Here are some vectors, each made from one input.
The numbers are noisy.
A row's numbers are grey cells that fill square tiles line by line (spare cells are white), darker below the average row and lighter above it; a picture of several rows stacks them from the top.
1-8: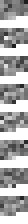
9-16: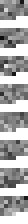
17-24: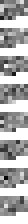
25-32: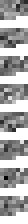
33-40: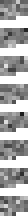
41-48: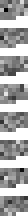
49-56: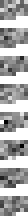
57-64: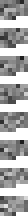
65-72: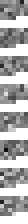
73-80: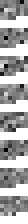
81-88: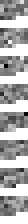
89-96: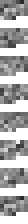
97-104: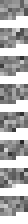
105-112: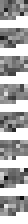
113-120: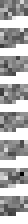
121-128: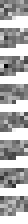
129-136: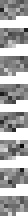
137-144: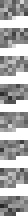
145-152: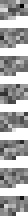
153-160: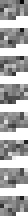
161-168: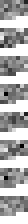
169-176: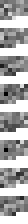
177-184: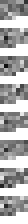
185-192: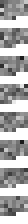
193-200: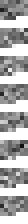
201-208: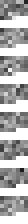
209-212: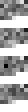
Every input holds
a node of a 15-node tree, together with either a fixed value, or three true/false values.
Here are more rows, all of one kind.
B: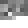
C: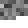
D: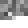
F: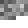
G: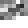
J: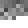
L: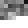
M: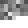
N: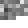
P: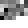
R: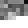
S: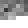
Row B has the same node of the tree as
L, M and R.
